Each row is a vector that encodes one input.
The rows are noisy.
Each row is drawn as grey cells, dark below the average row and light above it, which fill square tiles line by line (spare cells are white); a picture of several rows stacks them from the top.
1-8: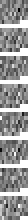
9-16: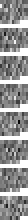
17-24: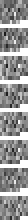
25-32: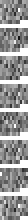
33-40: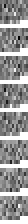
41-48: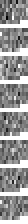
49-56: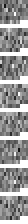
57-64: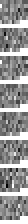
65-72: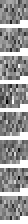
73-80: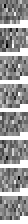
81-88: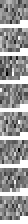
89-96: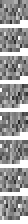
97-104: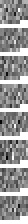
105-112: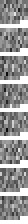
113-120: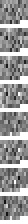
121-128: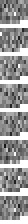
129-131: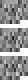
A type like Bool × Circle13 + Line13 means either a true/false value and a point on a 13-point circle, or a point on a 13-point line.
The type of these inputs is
Line10 + List2(Line6).
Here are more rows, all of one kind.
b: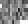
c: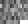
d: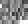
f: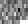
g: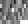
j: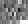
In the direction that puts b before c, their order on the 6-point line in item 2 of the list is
f, b, c, j, d, g.
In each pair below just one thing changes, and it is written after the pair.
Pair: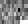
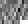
the place on the 6-point line in item 2 of the list
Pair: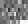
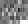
the place on the 6-point line in item 2 of the list
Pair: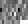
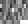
the place on the 6-point line in item 1 of the list
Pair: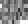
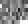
the place on the 6-point line in item 2 of the list
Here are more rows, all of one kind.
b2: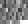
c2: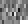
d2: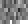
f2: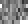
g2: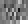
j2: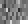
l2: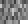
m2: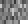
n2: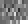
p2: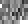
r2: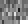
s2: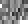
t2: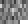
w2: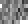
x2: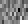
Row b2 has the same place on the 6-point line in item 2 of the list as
c2, p2, s2 and x2.
